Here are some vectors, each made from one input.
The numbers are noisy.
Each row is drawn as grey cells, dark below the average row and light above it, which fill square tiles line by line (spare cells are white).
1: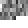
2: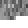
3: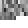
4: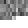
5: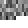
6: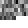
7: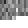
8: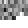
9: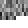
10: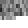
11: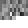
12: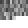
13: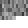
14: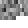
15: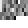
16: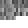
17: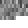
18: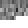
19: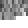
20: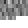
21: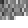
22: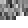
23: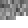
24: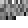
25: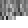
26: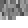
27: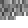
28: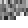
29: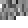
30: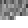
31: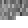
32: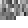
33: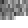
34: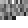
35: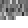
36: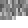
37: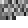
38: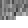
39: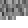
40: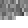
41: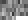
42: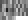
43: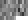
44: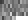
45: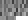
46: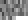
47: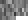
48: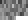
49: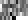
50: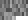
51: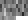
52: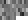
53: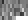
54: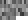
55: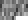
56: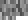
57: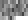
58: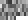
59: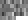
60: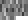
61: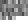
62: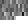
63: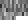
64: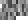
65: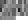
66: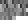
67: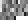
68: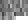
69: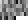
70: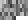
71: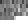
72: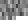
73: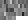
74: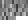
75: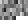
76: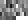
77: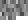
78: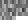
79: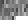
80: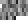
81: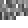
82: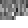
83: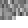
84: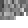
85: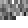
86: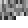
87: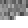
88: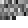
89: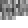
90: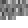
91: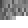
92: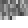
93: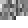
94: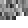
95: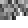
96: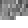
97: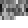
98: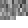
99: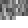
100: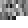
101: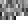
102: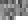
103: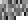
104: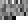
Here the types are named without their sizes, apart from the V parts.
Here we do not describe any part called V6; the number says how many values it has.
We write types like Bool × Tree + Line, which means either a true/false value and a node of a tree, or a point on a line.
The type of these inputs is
Bool × Bool × Bool × V6 + Tree.
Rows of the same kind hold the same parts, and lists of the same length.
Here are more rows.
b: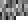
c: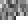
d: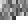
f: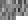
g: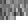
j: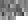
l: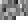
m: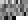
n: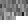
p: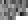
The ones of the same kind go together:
b, c, d, l, m
f, g, j, n, p

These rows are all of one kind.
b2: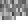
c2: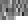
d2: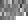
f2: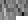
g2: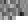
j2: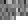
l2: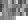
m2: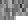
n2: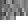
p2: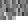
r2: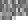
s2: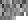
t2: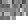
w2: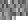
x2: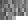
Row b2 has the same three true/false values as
c2, m2, p2 and r2.
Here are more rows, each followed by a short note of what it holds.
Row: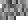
a node of a tree
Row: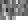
three true/false values and a value of V6
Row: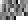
a node of a tree
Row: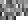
a node of a tree
